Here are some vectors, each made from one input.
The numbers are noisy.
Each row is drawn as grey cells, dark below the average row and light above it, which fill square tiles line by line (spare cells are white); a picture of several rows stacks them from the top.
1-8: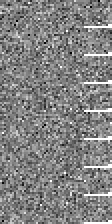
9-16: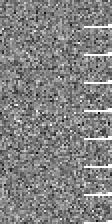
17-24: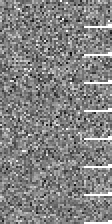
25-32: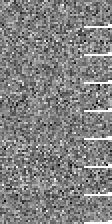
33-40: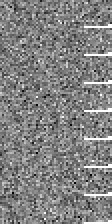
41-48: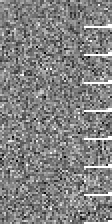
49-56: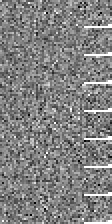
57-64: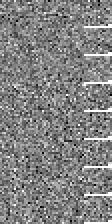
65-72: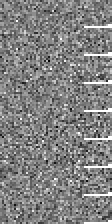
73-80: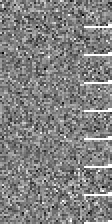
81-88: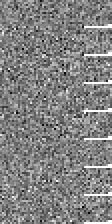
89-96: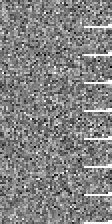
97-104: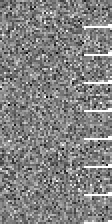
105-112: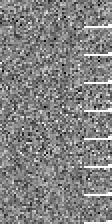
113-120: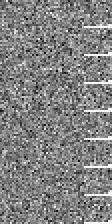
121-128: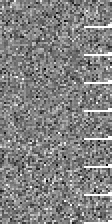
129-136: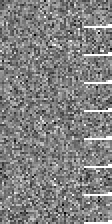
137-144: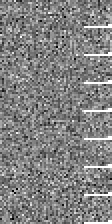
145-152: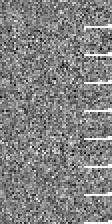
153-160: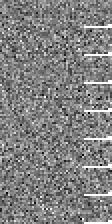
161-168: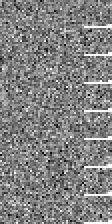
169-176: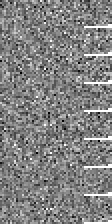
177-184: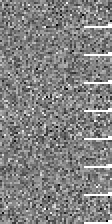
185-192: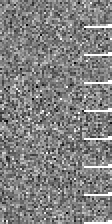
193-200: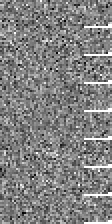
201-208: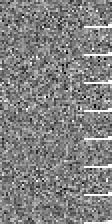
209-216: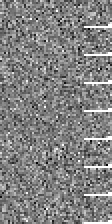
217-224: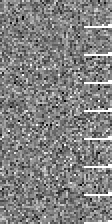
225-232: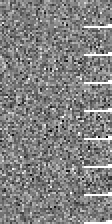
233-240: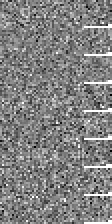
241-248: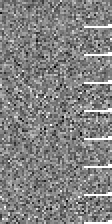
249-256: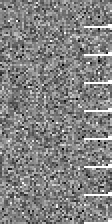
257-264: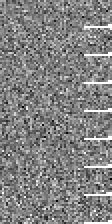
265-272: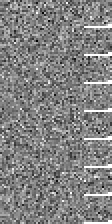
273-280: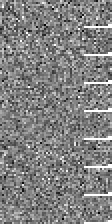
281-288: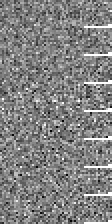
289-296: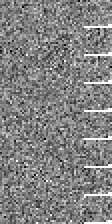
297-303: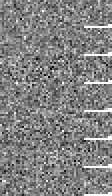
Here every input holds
a point on a 15-point circle and a node of each of two 13-node trees.
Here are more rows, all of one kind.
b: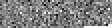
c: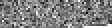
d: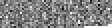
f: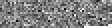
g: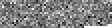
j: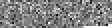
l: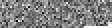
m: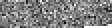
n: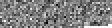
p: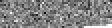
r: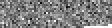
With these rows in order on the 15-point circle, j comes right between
b and d.
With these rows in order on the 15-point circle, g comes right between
l and n.
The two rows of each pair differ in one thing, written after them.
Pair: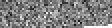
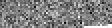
the place on the 15-point circle
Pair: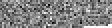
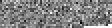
the place on the 15-point circle
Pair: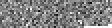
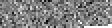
the place on the 15-point circle
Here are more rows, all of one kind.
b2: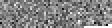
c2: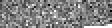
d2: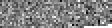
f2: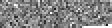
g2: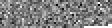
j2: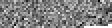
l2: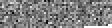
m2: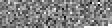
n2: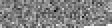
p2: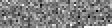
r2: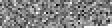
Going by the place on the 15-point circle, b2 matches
c2 and j2.
